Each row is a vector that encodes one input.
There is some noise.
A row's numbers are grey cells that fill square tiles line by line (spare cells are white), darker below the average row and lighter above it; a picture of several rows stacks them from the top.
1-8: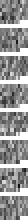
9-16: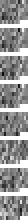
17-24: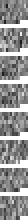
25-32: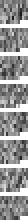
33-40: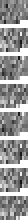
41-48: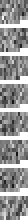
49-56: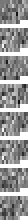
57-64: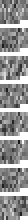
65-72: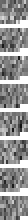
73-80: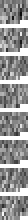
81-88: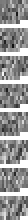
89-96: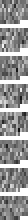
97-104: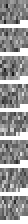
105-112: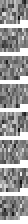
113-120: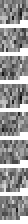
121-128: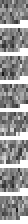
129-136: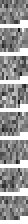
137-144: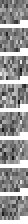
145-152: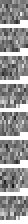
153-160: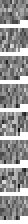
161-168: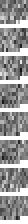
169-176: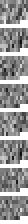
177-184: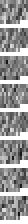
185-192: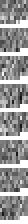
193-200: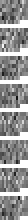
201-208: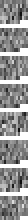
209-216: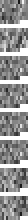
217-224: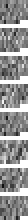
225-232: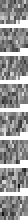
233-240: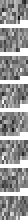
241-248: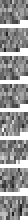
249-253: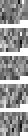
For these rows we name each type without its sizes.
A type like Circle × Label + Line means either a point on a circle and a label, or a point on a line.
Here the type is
Circle + Line.
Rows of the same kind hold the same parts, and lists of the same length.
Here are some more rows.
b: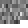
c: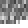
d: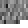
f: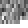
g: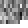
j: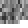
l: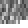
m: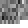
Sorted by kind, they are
b, d, j, m
c, f, g, l

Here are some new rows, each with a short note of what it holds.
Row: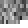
a point on a circle
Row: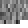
a point on a line
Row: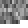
a point on a line
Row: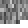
a point on a line
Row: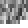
a point on a circle
